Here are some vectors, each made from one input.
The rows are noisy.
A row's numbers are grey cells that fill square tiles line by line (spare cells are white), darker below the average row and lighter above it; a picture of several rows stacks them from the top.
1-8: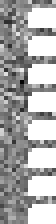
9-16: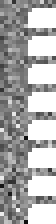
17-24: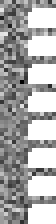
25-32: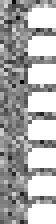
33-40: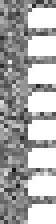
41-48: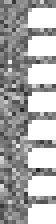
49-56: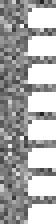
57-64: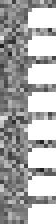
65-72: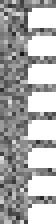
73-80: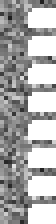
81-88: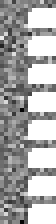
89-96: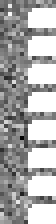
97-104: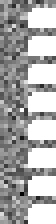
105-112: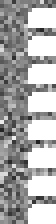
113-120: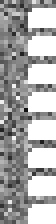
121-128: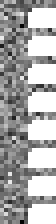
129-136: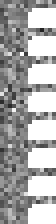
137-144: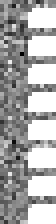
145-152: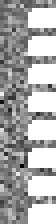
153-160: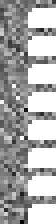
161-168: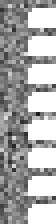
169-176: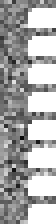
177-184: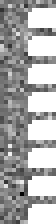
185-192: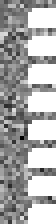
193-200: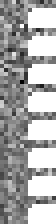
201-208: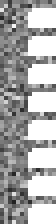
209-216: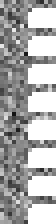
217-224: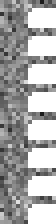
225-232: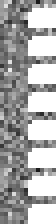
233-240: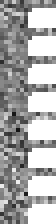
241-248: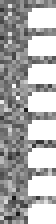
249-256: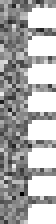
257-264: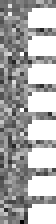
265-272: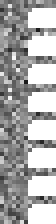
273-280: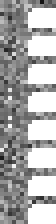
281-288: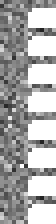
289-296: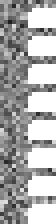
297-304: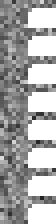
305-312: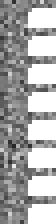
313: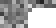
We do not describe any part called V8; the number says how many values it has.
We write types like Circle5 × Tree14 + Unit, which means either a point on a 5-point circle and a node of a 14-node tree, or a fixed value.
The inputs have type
Bool × Label6 + Circle10 + Line5 + Tree10 + V8.
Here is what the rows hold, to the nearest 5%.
About 20% of them hold a point on a 10-point circle. About 20% of them hold one of 6 labels and a true/false value. About 10% of them hold a point on a 5-point line. About 30% of them hold a node of a 10-node tree. The rest hold a value of V8.
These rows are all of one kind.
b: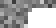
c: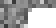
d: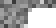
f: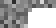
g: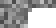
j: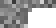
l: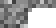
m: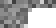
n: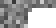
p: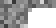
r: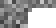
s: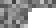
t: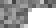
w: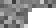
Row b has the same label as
d, t and w.
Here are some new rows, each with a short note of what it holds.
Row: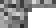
a point on a 5-point line
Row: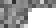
one of 6 labels and a true/false value
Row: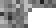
a value of V8
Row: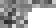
a point on a 10-point circle
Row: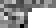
a point on a 5-point line
